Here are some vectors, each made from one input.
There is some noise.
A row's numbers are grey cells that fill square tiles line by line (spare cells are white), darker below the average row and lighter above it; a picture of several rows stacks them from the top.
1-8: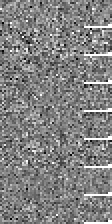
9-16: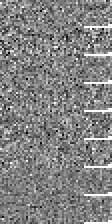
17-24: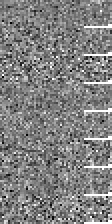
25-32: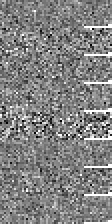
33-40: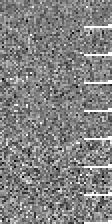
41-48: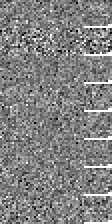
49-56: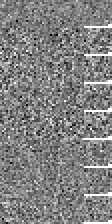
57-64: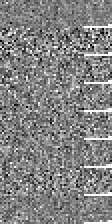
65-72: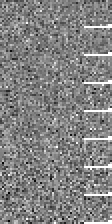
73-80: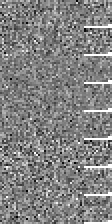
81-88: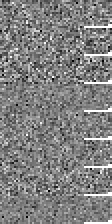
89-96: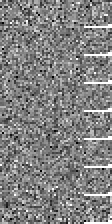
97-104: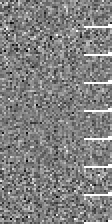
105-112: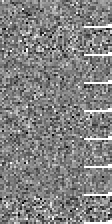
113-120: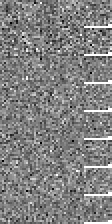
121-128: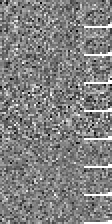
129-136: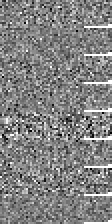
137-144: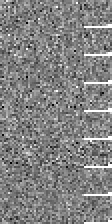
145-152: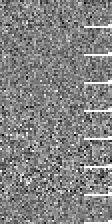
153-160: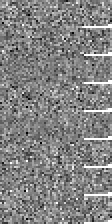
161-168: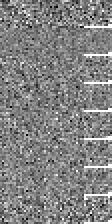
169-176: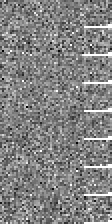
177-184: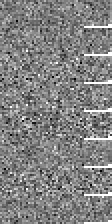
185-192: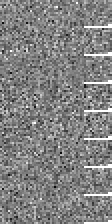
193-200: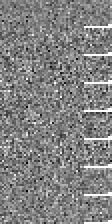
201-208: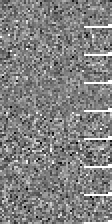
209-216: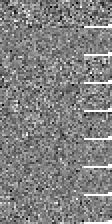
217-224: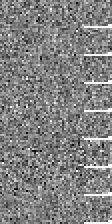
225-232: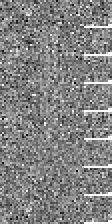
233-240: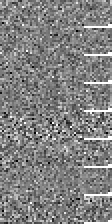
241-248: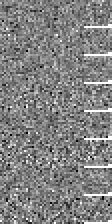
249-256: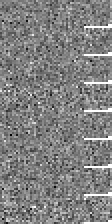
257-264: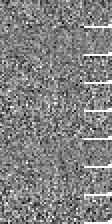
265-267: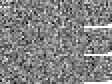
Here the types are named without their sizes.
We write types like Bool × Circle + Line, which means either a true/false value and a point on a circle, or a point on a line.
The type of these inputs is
(Bool × Circle + Label) × (Line + Tree).
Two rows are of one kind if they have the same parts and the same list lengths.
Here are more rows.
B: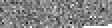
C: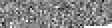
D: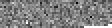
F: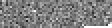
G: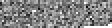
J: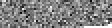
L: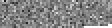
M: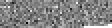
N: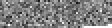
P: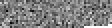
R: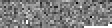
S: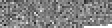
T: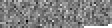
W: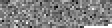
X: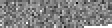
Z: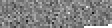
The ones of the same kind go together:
B, G, L, M
C
D, R, S, W, X
F, J, N, P, T, Z

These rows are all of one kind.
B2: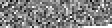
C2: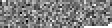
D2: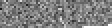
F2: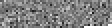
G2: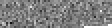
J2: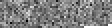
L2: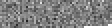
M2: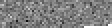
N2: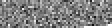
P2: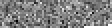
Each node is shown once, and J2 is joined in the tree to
B2.
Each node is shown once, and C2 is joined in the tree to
P2.
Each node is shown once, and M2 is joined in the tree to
D2 and L2.
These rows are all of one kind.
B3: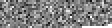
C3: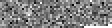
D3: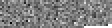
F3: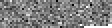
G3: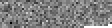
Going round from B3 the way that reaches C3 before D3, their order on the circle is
B3, G3, C3, F3, D3.
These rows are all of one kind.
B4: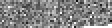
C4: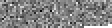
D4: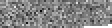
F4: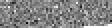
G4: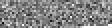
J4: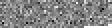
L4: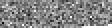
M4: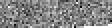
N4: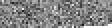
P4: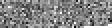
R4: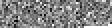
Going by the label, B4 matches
M4, P4 and R4.
